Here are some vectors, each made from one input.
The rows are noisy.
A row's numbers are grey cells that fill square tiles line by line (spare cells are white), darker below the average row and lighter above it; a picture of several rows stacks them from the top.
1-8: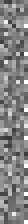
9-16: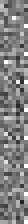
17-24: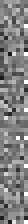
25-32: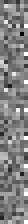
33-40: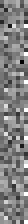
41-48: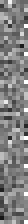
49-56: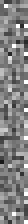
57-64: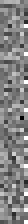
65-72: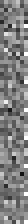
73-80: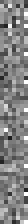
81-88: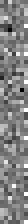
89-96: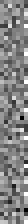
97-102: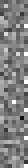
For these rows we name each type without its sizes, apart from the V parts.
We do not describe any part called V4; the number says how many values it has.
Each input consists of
either a point on a line, or three true/false values, or a value of V4.
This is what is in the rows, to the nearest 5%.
About 20% of them hold a point on a line. About 55% of them hold three true/false values. The rest hold a value of V4.
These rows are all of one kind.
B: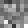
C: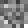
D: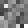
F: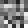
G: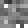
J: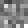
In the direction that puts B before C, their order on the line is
G, J, B, F, C, D.
